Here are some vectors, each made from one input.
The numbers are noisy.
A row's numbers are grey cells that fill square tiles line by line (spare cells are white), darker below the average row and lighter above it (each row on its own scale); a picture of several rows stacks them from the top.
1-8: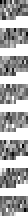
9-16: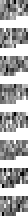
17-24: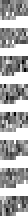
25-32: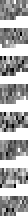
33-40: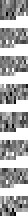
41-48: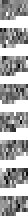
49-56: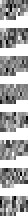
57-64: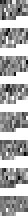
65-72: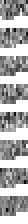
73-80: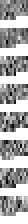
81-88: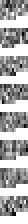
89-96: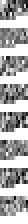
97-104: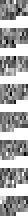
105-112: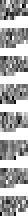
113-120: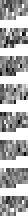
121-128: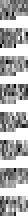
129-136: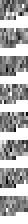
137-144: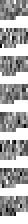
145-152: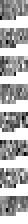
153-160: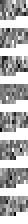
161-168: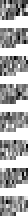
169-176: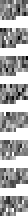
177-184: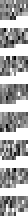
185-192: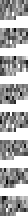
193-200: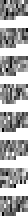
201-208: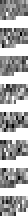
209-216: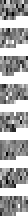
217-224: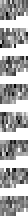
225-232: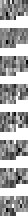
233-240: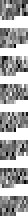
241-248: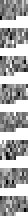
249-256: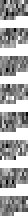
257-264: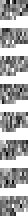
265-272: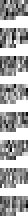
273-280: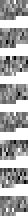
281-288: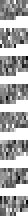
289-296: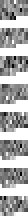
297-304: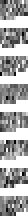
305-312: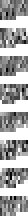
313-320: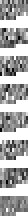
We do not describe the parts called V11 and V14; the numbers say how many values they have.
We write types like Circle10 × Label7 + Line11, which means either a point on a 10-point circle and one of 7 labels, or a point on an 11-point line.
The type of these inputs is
Bool × Bool × Bool × (Tree10 + V11 × V14).
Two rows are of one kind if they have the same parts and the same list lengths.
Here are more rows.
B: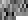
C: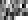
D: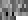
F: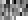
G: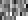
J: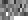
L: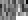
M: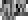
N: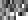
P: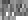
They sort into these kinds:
B, D, F, G, L, N
C, J, M, P

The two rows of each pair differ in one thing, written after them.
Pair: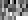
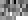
the value of V14
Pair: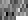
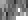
one of the three true/false values
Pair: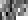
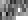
one of the three true/false values
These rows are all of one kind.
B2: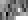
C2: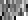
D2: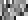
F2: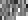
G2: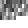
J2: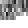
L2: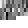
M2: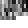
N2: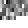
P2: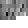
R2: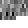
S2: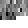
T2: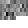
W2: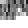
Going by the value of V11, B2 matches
D2, J2, L2 and T2.
